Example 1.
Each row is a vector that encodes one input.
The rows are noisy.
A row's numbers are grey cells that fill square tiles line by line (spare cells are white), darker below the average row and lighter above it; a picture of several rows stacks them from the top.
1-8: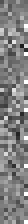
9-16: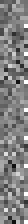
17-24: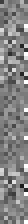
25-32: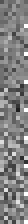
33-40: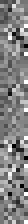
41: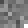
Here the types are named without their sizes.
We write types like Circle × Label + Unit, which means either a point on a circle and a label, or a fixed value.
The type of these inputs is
Line.
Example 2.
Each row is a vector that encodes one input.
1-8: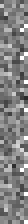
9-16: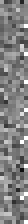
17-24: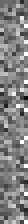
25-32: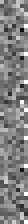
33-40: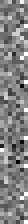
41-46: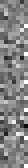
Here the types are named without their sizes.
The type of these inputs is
Line.
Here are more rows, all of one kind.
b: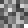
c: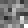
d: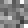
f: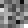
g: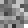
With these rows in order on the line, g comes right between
d and f.
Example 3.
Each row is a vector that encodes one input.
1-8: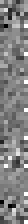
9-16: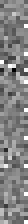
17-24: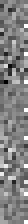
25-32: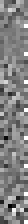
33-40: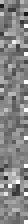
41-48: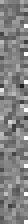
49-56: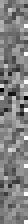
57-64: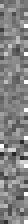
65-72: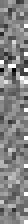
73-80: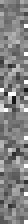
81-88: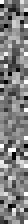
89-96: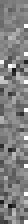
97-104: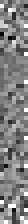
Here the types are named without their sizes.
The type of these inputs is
Line.
